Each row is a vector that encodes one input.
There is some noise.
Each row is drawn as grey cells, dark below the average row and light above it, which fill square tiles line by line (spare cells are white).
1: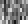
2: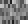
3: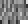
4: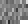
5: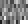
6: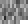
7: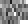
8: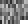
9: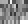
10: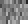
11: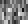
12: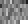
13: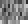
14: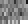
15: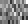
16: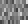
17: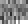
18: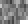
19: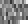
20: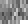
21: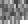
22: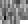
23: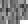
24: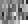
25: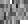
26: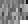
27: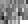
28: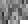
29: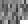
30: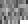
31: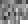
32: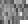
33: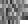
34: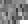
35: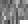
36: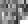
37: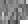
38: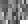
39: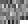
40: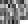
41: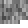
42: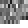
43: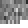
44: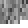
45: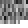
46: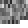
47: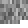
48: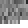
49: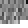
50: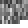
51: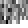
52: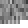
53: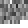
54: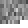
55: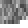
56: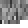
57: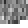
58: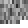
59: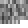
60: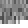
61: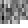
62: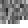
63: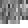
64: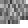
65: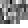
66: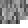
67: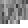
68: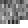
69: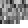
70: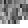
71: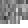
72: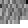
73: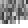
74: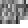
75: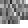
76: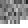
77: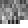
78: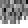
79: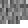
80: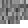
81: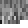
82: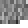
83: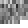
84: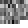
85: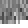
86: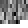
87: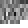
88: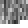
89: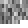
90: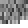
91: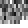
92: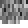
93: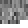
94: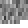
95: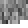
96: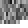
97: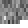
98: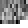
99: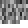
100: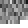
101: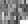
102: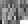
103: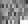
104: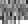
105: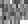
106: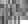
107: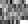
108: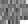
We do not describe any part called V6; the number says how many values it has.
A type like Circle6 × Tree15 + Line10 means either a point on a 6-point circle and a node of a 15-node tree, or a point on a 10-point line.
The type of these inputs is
Bool × (Tree7 + V6).
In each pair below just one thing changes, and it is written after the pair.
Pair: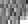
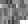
the true/false value
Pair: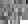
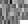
the true/false value
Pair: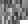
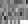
the true/false value
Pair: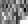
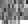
the true/false value
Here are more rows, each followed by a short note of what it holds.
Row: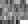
a true/false value and a value of V6
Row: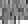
a node of a 7-node tree and a true/false value
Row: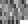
a true/false value and a value of V6
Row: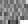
a node of a 7-node tree and a true/false value
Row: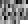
a true/false value and a value of V6
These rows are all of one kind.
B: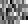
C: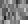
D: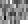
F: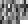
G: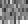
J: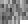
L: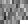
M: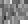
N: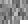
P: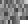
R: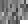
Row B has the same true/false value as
F, P and R.
